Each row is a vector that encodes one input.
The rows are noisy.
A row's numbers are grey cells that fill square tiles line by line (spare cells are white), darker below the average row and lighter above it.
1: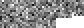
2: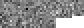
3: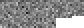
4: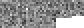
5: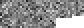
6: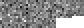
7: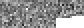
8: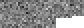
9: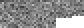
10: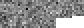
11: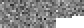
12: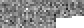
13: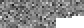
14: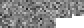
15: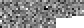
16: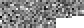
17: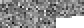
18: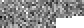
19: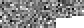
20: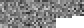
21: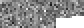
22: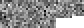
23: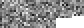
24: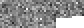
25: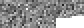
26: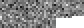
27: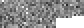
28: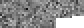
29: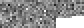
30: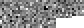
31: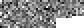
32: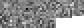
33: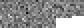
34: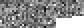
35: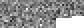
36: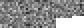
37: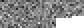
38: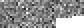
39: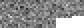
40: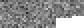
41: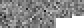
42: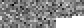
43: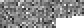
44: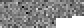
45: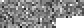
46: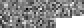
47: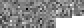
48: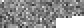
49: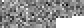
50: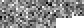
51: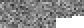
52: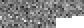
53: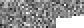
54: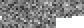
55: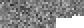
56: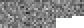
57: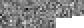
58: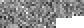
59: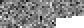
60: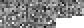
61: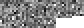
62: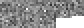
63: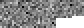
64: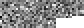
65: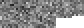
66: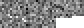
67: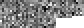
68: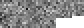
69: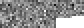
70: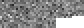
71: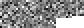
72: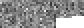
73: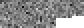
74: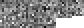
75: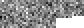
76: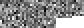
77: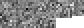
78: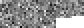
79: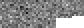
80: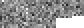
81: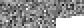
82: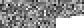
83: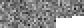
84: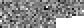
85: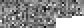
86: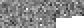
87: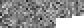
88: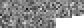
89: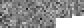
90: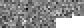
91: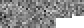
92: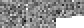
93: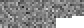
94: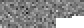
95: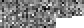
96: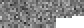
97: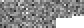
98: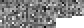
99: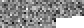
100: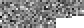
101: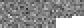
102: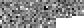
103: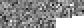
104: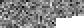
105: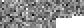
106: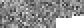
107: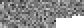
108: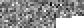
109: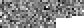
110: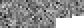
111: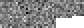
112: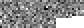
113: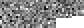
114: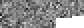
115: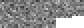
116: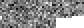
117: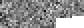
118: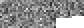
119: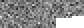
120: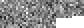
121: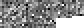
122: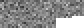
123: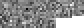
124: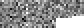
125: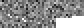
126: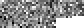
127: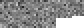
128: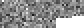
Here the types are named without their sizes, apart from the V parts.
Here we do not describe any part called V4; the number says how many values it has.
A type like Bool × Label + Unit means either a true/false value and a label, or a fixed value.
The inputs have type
Bool × List(Line × V4).
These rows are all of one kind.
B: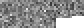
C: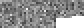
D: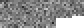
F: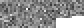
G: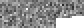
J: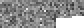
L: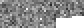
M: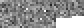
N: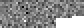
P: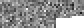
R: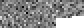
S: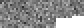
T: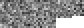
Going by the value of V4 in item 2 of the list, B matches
C, F, P and S.
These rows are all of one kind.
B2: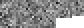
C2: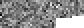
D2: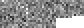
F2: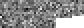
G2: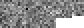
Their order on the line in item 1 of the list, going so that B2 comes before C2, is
D2, B2, G2, C2, F2.
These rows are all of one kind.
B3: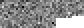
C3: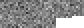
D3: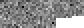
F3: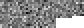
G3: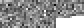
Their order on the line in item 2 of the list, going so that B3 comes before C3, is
G3, F3, B3, C3, D3.
